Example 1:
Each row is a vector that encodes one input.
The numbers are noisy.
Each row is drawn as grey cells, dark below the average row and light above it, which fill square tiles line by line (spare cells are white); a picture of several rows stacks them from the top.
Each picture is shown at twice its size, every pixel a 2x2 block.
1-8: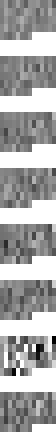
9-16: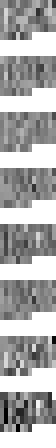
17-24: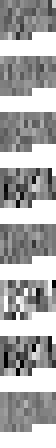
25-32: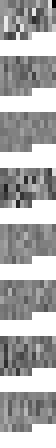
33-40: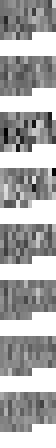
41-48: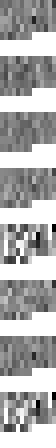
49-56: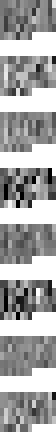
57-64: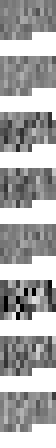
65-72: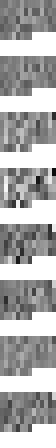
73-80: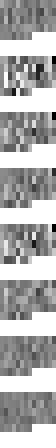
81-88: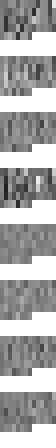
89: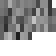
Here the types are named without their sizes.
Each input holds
a node of a tree.
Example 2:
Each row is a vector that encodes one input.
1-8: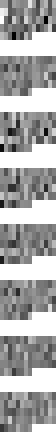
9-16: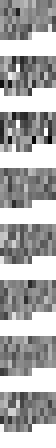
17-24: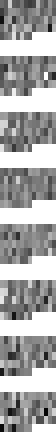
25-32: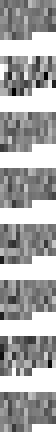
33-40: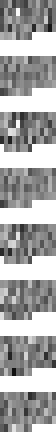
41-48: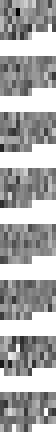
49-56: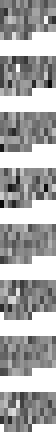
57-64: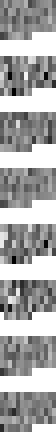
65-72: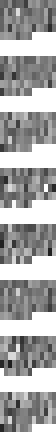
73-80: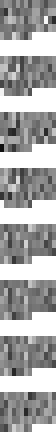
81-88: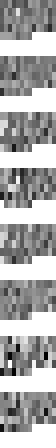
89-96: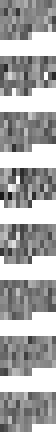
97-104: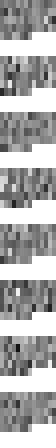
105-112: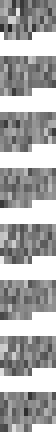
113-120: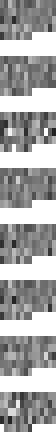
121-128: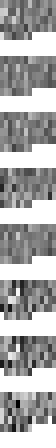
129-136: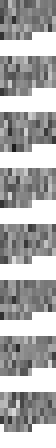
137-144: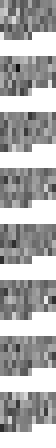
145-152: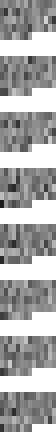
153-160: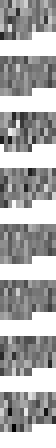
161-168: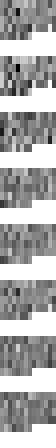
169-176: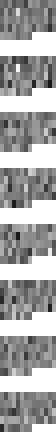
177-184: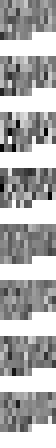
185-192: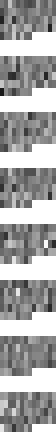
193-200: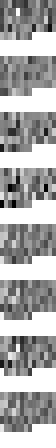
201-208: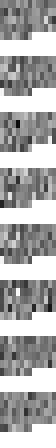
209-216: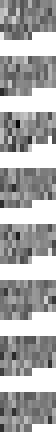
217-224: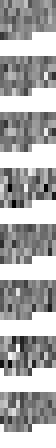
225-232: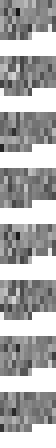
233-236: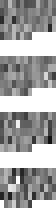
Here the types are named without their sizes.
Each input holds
a point on a line.
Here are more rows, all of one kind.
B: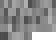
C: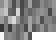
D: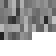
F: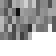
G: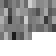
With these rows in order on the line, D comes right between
B and G.
